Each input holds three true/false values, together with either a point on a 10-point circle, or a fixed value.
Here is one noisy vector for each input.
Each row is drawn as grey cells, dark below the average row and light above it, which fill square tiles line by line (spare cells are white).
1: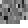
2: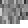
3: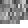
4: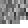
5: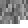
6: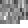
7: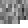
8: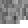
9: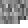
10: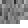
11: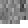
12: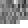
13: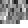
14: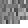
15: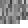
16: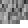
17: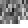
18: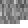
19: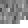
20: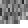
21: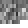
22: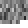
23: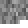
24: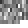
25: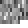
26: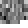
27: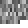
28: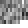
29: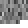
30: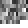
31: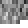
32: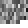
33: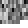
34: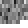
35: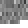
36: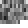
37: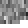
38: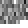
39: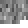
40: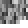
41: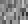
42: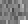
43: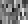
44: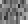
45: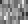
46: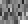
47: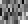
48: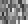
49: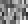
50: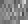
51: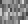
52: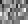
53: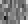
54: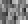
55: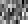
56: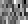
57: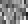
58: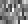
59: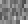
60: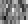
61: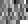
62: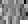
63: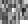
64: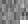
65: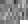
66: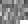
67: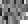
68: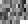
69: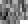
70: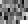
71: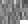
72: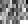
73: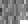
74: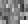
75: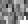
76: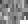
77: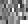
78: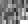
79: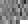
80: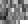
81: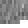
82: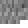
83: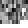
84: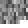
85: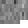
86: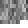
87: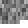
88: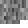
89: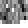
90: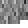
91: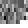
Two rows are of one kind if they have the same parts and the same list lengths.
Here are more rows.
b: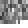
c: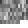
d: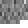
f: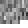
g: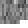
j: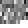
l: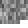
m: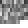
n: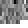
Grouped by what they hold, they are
b, g, j, l, m
c, d, f, n

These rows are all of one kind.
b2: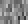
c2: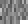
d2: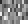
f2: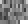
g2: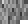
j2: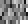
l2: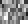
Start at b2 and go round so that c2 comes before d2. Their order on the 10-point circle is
b2, c2, d2, l2, g2, f2, j2.
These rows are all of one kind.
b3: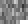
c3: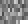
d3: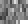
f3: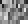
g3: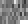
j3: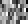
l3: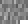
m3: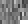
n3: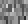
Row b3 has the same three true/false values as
f3, g3 and m3.
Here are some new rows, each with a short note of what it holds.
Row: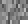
a point on a 10-point circle and three true/false values
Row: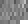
three true/false values
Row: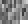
three true/false values
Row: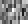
three true/false values
